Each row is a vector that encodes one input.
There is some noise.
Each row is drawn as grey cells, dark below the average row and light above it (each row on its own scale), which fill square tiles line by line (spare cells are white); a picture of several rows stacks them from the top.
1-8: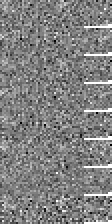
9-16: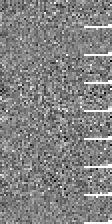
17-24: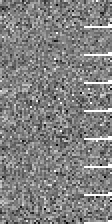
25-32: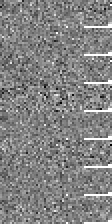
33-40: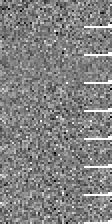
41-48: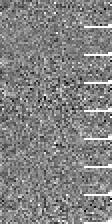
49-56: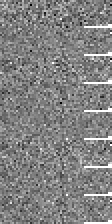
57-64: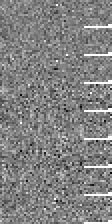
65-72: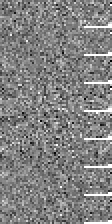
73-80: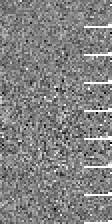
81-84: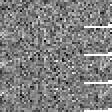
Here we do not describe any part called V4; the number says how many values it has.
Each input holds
one of 5 labels and a value of V4, together with either one of 5 labels, or a point on a 5-point line.
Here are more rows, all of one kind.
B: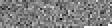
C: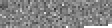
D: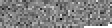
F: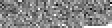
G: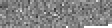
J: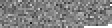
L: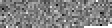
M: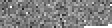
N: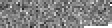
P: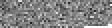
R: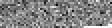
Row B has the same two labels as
D and R.
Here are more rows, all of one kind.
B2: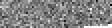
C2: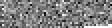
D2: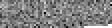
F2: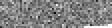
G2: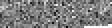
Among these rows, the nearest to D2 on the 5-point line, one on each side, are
B2 and C2.
